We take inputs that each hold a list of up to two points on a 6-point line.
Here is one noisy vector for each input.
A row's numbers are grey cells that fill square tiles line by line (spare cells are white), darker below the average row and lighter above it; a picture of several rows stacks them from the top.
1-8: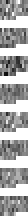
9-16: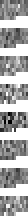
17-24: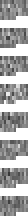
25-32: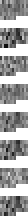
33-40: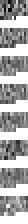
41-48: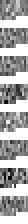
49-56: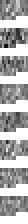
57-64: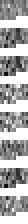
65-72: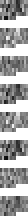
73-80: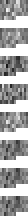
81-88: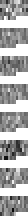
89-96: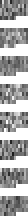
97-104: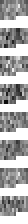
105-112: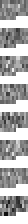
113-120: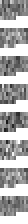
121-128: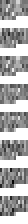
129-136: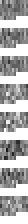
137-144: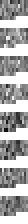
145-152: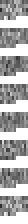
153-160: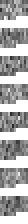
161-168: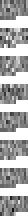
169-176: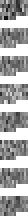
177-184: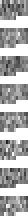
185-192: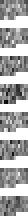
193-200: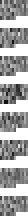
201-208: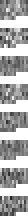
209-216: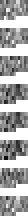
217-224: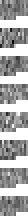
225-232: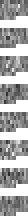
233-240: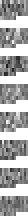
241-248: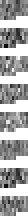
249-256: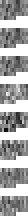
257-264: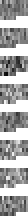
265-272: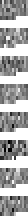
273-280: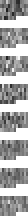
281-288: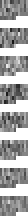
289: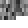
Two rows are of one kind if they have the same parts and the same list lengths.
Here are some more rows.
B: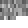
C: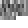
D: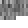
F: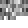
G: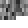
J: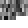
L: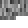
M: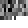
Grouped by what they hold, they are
B, F, L
C, D, G, J
M

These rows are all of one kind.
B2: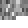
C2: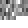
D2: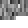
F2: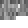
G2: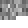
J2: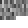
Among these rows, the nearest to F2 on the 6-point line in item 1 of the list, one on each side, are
D2 and G2.
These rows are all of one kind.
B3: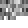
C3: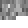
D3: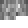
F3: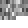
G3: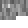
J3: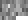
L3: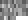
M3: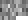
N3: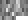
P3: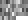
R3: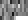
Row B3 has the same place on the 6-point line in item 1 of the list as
F3, N3 and P3.
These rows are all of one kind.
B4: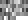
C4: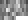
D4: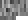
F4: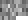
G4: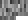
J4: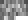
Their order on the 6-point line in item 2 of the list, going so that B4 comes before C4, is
B4, F4, D4, G4, C4, J4.
